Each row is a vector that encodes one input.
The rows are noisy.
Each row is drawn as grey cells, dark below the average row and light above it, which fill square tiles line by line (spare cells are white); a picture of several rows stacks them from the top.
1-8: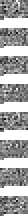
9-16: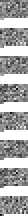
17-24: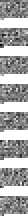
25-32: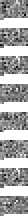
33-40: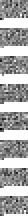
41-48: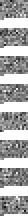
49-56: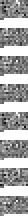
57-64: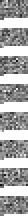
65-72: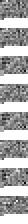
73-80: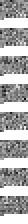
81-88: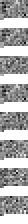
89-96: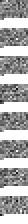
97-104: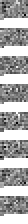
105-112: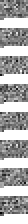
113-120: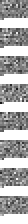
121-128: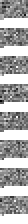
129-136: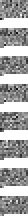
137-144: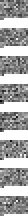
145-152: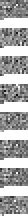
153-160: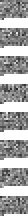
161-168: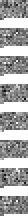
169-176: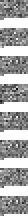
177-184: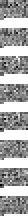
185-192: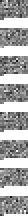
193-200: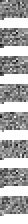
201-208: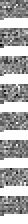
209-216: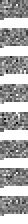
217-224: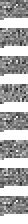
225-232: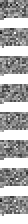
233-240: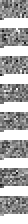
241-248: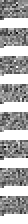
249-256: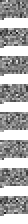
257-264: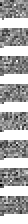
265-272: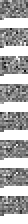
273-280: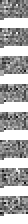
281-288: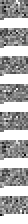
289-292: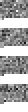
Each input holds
either a point on a 20-point circle, or three true/false values.
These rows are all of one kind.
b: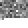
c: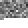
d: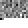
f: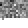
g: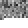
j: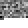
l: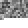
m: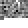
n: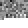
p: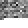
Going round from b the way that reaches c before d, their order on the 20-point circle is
b, c, l, m, j, p, g, d, n, f.
